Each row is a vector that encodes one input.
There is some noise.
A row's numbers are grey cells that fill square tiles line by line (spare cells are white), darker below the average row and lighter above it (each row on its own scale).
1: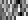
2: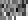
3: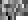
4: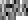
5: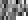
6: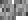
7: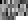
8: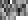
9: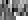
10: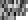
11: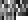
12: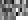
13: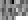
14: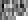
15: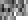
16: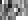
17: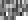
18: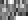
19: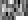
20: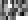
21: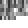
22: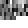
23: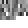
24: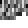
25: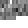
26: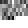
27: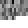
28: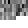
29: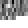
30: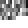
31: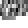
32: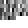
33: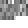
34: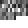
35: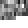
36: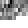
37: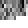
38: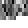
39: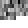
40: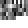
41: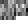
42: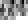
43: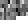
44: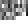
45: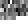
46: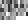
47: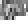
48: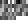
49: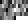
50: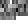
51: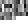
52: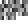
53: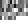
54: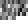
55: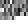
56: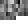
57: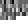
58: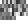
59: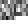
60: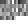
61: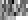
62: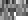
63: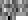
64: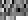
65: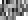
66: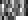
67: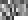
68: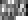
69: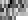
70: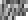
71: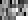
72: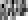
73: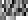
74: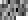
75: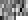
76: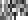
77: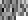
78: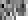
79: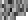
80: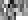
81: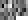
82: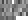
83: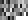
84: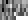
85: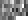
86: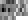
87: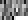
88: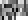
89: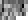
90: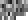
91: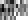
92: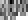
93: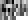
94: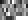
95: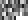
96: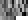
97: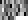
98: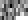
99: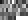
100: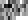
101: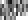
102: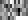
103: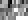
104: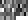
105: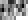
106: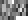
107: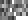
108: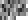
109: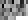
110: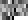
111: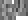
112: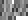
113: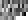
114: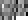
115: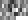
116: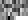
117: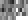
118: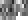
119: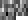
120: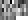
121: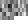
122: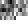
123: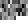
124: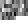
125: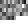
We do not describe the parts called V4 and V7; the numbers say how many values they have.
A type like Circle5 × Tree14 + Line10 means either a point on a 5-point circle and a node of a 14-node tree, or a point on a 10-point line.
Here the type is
Bool × (Tree8 + V4 × V7).
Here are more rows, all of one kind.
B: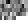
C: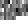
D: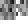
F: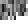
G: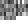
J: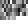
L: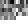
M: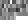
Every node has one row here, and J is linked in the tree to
M.
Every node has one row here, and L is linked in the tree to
D and F.
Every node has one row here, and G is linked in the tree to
C and F.
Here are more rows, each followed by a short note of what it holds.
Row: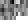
a node of an 8-node tree and a true/false value
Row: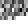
a node of an 8-node tree and a true/false value
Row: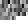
a node of an 8-node tree and a true/false value
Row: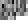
a node of an 8-node tree and a true/false value
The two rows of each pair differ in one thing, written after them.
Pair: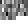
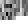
the value of V4
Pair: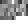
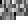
the value of V7
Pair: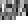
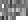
the true/false value
